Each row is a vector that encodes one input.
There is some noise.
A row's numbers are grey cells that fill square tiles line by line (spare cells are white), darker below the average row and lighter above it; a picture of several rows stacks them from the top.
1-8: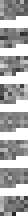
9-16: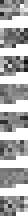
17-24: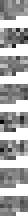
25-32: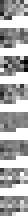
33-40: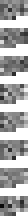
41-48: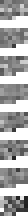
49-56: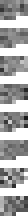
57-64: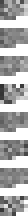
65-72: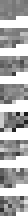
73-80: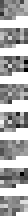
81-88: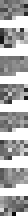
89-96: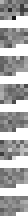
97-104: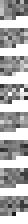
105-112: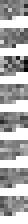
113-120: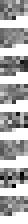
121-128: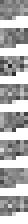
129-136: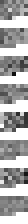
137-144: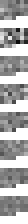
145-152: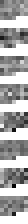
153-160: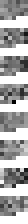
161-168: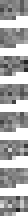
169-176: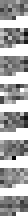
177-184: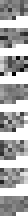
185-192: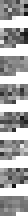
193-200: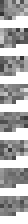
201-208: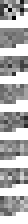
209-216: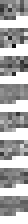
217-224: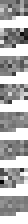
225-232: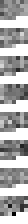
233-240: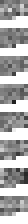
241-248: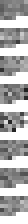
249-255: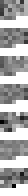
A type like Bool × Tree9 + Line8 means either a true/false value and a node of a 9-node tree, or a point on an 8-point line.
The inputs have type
Line10 + Line14.
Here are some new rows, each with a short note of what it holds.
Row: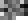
a point on a 14-point line
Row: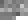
a point on a 14-point line
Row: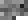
a point on a 14-point line
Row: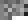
a point on a 10-point line
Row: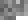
a point on a 14-point line
